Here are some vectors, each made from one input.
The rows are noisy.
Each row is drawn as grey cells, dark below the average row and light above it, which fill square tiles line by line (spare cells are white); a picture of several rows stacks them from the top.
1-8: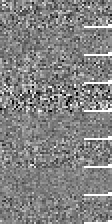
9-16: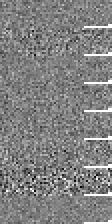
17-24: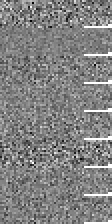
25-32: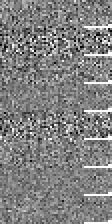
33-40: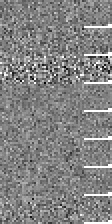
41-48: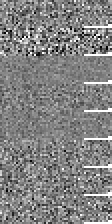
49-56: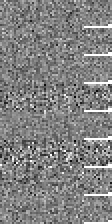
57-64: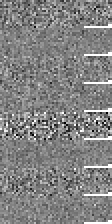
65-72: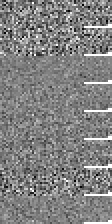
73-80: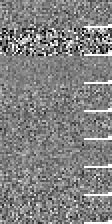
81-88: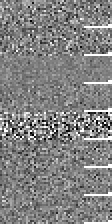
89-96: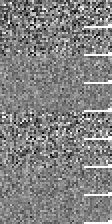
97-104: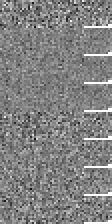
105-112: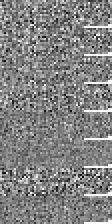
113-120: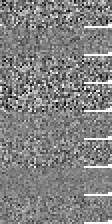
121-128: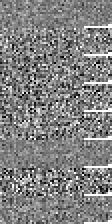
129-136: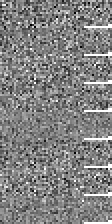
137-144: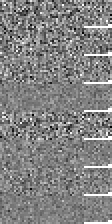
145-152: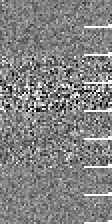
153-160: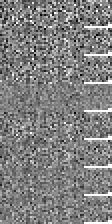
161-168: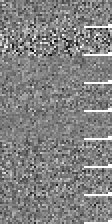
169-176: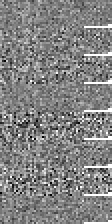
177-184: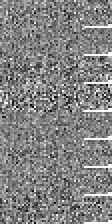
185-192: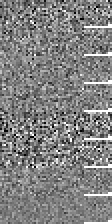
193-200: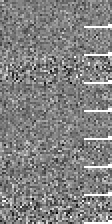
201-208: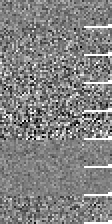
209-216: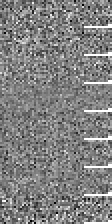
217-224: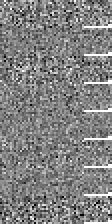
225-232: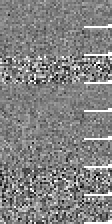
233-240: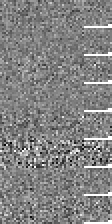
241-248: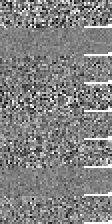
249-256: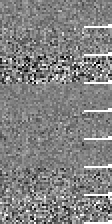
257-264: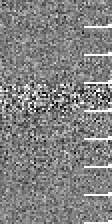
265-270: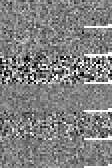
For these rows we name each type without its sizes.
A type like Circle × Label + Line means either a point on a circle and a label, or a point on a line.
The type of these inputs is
List(Line).
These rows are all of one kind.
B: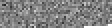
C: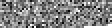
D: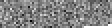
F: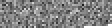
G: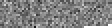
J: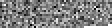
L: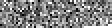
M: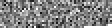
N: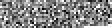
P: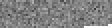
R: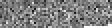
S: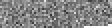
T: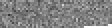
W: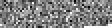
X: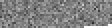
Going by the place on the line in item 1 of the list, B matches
C, F, P and R.
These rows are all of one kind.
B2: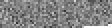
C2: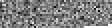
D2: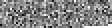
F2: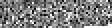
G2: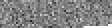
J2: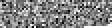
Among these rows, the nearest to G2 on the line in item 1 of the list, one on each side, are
B2 and J2.
